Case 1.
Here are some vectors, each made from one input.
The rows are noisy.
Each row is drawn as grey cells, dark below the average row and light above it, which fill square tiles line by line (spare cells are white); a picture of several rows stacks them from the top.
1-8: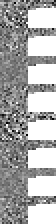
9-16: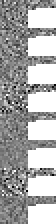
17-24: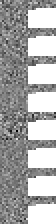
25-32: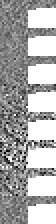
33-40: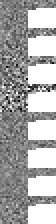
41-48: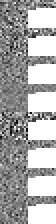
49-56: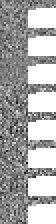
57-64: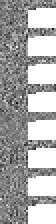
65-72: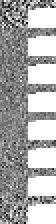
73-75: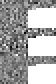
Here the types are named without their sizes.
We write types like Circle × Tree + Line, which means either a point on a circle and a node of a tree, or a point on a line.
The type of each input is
Bool × Bool × Bool × Bool.
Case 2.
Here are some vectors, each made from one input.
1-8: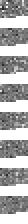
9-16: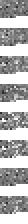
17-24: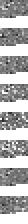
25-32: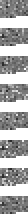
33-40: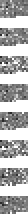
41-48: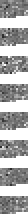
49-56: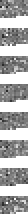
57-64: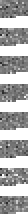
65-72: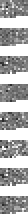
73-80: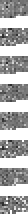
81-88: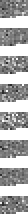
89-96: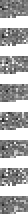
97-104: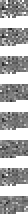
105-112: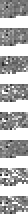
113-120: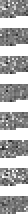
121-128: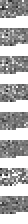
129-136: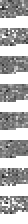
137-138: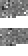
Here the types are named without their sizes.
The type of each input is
Line.
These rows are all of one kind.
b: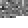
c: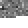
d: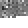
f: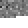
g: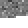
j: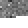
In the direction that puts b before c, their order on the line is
b, c, j, g, d, f.
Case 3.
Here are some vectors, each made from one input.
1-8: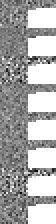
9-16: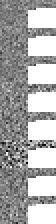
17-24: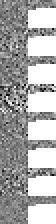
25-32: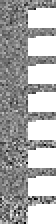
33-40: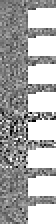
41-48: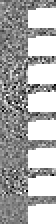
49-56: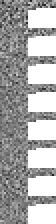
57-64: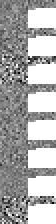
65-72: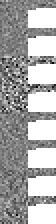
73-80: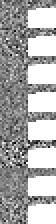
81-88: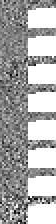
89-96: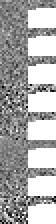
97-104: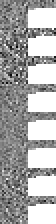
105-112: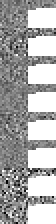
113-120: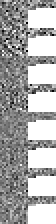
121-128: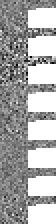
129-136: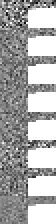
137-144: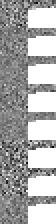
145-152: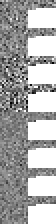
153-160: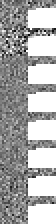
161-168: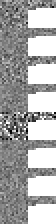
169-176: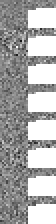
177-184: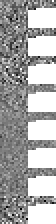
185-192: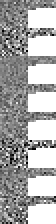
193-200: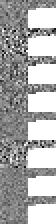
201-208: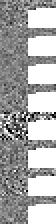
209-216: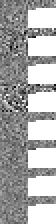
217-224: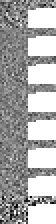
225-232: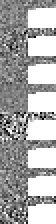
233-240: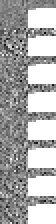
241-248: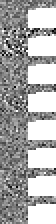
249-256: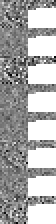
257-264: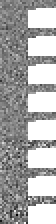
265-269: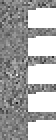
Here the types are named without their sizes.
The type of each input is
Bool × Bool × Bool × Bool.
